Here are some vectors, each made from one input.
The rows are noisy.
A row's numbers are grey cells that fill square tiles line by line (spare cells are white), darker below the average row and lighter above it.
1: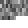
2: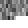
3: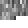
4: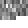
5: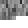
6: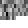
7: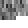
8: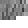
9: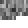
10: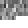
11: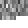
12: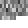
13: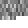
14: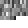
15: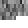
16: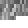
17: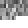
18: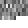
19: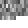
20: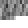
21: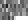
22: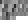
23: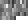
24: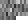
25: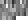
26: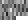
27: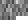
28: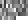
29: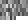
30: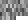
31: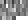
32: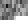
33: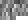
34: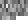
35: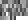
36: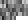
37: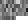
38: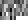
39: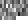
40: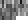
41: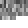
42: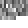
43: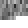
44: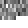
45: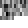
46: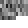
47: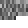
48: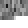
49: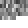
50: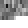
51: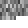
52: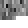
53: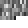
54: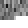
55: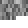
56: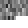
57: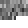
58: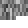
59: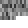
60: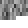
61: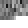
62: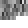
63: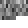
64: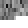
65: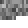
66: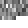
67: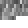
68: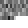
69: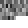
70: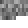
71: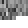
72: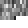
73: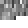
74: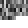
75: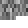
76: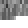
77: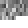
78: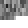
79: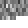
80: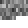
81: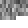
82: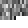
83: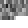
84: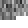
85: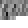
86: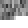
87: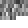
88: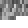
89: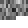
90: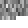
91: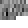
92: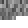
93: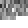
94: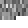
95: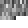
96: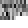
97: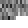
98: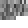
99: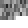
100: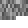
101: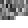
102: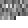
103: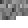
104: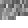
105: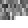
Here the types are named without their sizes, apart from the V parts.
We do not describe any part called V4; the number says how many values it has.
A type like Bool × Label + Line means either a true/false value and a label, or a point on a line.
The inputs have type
(Bool × V4 + Unit) × Circle.
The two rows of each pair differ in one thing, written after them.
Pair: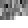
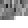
the value of V4
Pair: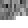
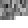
the value of V4
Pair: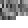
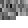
the value of V4
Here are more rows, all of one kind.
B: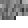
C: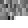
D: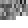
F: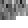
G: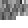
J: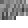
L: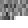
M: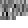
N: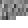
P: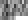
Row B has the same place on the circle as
J and N.
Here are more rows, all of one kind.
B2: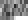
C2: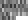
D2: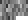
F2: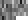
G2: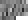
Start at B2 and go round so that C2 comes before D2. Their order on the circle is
B2, F2, C2, D2, G2.
